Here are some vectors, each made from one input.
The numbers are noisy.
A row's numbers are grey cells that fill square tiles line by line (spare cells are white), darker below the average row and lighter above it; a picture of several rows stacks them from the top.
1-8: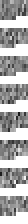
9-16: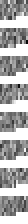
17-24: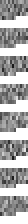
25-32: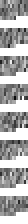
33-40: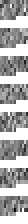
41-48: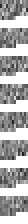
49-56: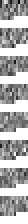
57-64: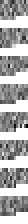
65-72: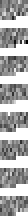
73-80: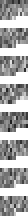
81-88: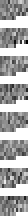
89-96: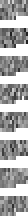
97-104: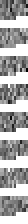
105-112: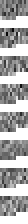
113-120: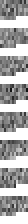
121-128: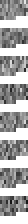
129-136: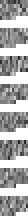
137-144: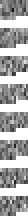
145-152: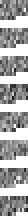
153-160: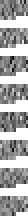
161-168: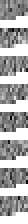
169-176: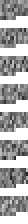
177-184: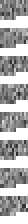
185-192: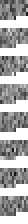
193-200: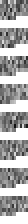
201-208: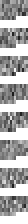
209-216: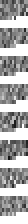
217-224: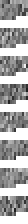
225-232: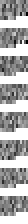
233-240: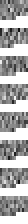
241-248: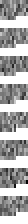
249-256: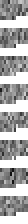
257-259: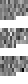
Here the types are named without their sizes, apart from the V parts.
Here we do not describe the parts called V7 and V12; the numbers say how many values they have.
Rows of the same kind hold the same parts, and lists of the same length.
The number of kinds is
4.
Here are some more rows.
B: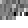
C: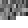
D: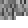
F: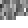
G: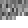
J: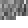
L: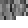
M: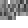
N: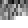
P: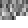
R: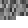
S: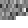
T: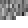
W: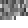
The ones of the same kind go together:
B, C, G, N
D, L, R, W
F, P, S
J, M, T

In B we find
a value of V7 and a value of V12.
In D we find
four true/false values, a value of V7 and a value of V12.
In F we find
a point on a line and a value of V12.
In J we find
a point on a line, four true/false values and a value of V12.
